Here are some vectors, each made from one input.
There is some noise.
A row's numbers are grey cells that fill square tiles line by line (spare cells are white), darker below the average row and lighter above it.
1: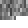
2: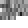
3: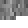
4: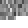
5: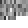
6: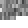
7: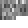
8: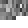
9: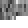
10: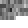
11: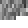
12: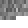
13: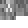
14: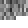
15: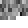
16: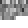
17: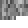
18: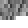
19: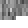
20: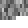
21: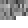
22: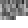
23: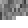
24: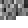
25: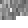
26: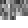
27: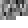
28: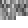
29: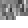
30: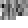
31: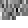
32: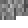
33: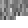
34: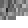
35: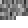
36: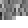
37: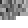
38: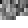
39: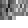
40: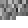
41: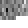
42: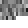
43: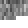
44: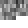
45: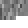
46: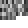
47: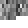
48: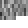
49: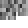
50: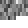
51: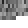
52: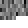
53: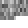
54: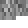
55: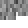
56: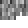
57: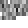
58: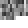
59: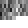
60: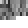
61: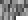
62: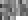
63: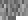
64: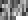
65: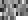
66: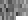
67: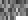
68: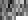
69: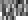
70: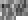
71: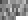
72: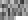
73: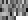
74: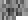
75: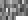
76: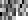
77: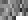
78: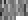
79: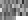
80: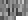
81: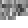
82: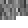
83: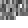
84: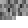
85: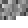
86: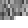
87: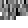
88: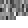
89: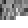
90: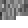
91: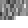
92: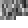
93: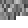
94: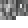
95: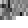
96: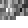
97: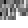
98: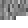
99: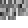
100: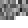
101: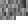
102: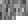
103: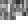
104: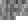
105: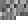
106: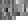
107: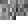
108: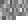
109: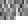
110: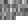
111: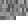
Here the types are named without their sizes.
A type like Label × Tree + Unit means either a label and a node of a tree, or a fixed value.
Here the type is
Line × (Line + Tree).
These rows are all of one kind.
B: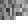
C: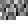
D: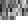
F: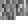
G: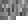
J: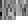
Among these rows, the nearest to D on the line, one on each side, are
B and F.
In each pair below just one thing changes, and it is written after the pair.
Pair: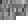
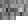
the place on the line
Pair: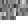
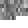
the node of the tree
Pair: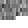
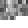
the place on the line
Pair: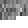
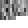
the place on the line
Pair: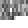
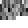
the place on the line
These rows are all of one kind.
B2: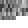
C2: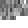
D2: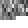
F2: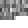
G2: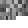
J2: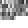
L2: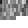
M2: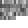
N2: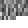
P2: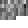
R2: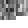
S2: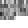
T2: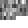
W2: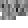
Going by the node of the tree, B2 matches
G2, J2, M2 and S2.
